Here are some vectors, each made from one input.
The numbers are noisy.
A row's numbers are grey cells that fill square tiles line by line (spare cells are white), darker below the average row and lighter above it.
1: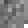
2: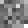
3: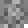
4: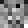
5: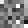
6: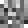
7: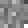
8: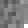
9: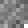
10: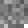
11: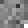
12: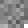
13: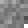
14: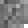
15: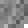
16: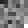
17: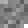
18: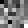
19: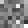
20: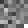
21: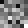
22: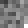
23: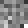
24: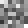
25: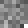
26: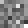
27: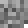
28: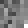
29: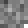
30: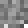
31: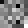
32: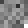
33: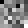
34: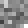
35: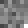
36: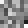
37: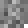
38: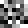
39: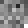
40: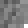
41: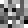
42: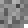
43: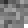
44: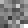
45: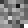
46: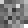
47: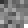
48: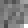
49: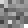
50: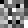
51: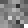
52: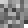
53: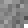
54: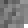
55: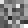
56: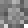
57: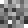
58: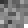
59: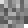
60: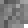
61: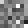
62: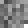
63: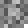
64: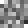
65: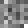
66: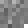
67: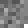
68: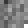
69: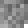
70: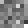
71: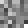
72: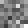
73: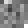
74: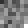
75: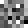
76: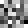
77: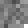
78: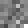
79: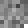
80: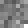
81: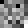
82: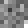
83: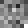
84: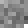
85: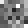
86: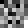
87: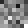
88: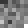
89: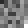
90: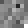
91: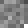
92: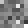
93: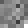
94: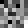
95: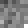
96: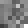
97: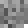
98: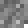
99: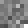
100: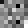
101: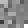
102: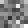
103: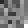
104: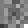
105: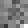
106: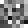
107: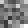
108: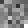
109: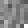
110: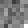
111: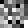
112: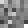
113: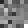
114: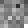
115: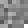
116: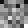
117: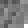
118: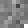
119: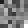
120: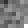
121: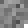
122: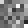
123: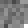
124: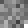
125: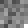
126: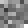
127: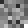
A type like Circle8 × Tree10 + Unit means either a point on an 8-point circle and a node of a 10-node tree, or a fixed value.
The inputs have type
Label9 × Label9 + Line10.
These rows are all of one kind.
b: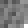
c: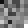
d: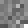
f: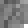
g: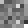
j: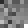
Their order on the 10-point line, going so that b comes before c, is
b, f, g, c, j, d.
